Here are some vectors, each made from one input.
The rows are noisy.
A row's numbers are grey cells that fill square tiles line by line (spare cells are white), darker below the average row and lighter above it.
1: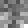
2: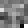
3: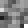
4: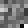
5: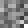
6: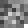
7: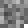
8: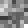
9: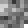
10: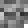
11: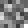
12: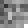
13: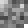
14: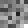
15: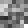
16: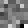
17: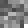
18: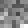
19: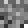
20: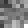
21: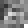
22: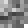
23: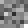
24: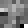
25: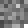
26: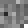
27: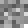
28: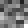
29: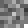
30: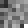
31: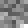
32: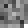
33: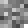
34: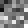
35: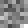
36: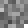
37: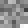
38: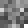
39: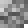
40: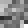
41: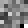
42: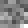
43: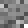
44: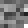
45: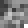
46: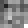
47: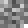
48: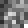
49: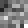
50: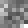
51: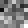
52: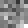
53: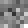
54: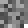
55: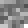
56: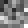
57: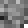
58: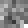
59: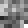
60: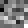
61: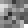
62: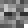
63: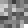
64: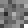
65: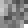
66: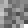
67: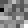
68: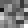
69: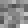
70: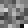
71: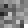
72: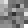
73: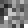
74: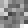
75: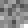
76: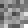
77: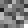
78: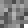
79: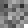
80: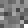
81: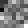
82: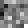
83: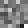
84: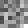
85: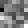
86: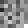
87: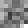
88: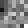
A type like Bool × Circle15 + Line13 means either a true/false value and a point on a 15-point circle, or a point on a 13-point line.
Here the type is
Line6 × List2(Line5).
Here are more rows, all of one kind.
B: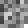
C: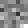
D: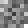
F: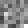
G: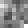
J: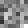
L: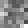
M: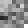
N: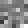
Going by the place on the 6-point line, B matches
F and J.
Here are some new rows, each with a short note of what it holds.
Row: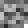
a point on a 6-point line, together with the empty list
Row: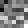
a point on a 6-point line, together with the empty list
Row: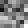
a point on a 6-point line, together with the empty list
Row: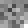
a point on a 6-point line, together with a list of one item
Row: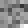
a point on a 6-point line, together with a list of one item
